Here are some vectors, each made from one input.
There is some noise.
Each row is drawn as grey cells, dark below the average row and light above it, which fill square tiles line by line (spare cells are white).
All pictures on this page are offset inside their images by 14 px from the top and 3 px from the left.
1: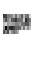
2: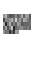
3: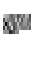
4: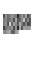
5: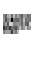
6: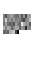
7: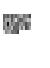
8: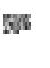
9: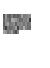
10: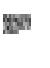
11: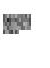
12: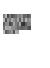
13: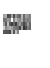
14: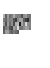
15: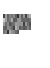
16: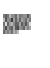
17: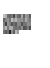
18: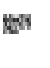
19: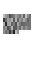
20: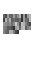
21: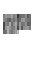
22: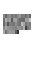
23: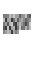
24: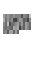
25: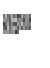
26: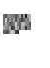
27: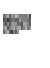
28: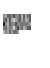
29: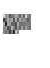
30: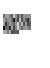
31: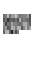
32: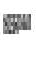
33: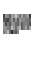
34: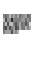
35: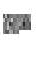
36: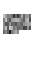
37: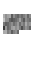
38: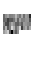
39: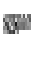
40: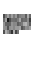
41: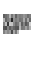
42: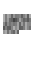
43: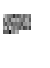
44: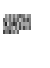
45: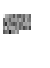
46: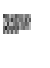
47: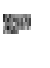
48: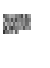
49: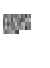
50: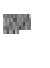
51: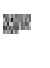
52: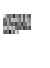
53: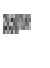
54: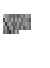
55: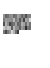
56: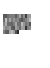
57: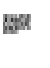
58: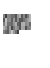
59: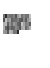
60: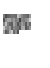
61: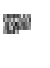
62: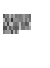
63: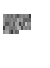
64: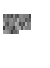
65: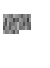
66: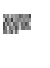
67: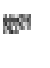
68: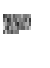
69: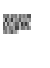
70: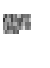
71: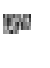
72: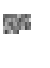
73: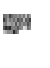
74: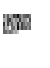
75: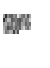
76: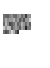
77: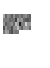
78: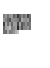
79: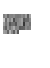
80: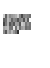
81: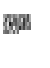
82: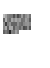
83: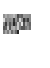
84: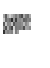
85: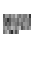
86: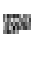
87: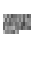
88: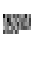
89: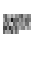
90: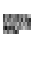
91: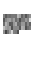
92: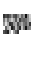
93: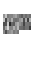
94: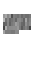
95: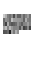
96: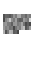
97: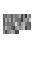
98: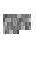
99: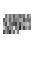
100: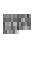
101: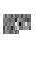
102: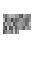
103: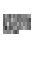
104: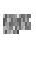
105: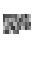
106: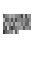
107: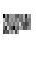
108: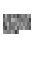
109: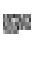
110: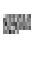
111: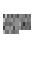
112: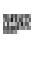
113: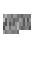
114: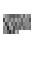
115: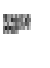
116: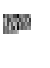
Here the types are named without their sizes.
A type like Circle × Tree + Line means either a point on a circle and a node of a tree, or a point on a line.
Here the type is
Label.
